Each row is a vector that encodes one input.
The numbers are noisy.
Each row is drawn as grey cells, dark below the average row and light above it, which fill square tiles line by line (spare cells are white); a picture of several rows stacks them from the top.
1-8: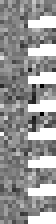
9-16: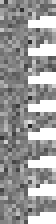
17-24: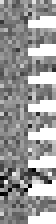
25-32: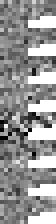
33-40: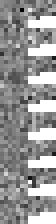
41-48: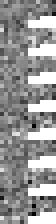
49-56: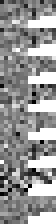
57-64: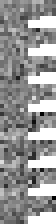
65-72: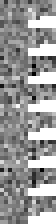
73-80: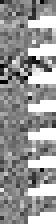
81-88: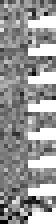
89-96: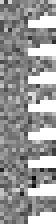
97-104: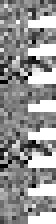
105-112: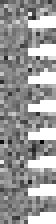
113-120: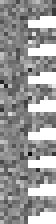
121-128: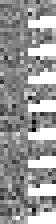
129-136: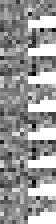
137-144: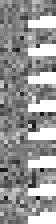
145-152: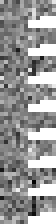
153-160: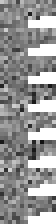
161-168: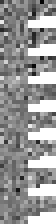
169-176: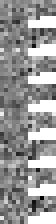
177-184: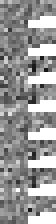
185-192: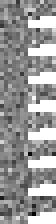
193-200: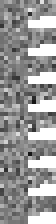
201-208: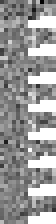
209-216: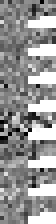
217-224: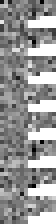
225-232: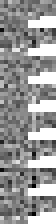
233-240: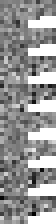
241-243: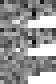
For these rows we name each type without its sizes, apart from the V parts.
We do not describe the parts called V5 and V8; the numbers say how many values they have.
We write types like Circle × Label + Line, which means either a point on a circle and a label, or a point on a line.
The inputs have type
Bool × Line × Line + Unit + V5 × V8.
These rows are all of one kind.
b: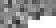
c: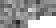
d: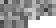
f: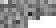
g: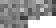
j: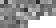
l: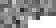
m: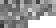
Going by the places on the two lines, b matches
f and l.
